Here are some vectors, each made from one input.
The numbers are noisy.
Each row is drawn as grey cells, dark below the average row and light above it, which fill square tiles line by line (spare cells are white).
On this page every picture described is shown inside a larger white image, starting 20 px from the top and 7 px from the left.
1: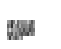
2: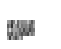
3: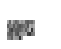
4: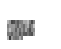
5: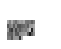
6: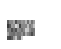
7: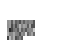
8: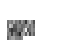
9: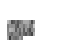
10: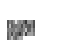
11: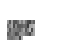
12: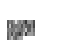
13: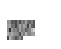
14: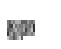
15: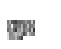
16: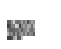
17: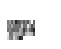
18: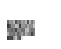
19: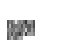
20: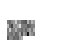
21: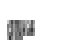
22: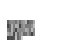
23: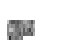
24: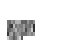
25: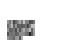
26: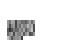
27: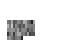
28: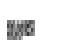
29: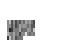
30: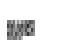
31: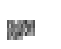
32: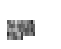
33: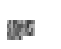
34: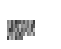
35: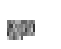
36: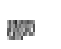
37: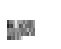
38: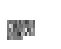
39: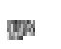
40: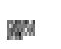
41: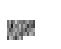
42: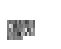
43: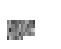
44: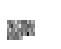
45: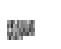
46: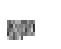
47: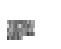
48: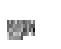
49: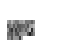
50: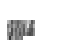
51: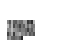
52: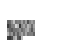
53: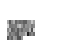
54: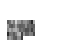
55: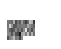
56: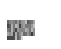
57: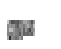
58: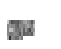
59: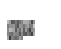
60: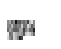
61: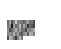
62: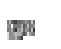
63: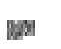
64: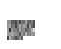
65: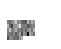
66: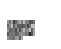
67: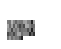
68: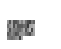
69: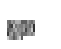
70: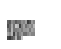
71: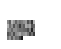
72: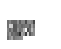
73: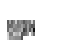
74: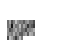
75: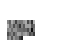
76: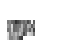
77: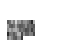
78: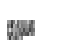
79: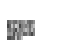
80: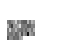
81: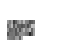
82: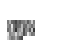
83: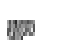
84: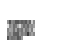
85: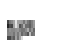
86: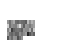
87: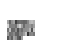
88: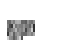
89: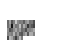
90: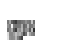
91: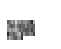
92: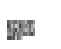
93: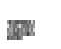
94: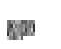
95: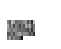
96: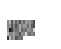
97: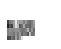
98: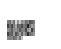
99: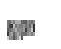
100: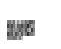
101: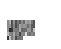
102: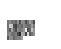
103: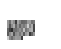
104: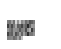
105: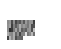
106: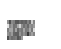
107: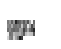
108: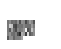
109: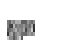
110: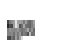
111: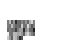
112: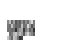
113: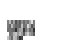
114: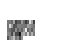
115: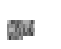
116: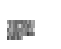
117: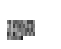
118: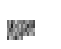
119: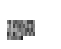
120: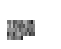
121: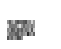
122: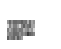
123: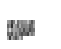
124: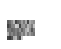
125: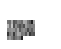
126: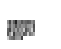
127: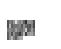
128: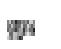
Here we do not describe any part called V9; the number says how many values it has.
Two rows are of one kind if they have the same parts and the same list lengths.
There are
3 kinds of row.
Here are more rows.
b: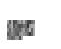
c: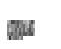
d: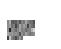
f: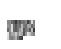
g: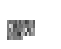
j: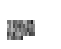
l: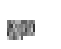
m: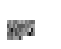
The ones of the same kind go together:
b, c, d, f, g, j
l
m

